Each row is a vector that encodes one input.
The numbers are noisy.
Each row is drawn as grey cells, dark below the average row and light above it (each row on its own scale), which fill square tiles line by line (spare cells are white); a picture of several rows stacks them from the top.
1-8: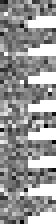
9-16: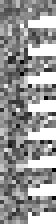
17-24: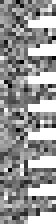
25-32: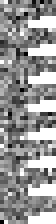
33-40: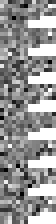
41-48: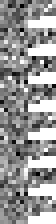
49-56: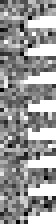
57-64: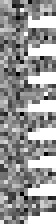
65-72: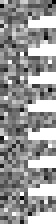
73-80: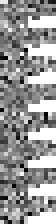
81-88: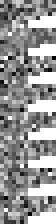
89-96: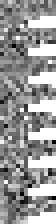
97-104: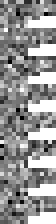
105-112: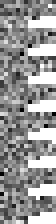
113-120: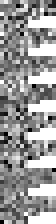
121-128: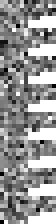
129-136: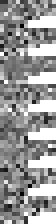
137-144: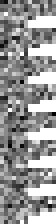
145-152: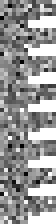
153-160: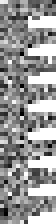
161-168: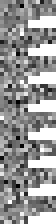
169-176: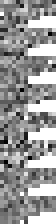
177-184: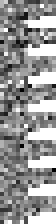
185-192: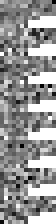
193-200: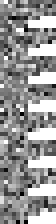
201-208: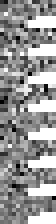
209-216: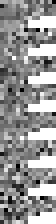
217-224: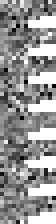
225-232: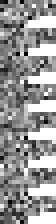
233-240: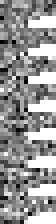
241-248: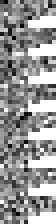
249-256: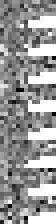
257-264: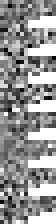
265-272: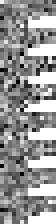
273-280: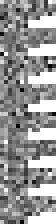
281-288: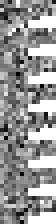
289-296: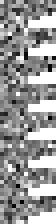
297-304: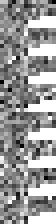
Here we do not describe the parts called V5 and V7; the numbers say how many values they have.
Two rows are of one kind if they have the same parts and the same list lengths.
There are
3 kinds of row.
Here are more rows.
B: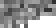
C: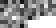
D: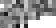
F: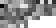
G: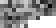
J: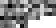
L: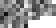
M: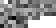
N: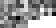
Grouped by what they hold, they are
B, D, F, L
C
G, J, M, N

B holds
a point on a 10-point line and three true/false values.
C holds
a value of V7.
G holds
a point on a 10-point line and a value of V5.
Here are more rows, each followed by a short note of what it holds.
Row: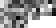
a point on a 10-point line and a value of V5
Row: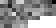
a point on a 10-point line and a value of V5
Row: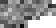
a value of V7
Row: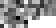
a point on a 10-point line and a value of V5
